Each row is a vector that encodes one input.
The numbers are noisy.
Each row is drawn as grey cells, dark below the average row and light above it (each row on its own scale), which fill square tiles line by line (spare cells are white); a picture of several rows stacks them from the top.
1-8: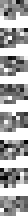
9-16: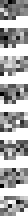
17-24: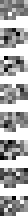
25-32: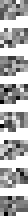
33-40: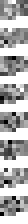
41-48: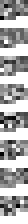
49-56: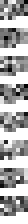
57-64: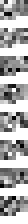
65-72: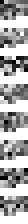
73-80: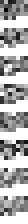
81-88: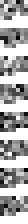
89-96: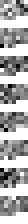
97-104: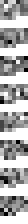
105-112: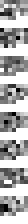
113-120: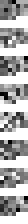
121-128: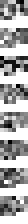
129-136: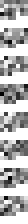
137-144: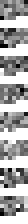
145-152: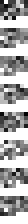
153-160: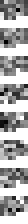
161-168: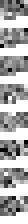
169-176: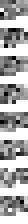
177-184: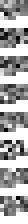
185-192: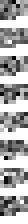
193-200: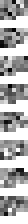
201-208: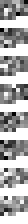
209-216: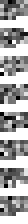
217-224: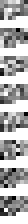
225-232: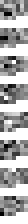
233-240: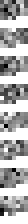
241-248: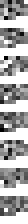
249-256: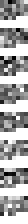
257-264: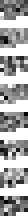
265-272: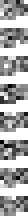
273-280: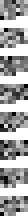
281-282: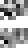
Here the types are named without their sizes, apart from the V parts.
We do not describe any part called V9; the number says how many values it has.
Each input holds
a node of a tree, together with either a point on a line, or a value of V9.
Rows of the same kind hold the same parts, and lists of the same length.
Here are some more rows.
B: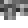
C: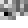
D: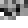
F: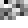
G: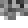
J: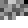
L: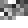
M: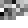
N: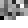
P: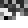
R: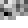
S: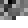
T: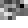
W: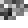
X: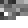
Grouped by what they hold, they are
B, C, D, J, L, N, R
F, G, M, P, S, T, W, X

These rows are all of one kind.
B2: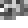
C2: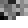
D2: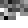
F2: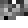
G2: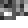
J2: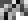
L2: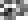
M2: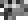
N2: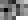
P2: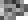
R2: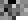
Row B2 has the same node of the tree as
C2, F2 and M2.
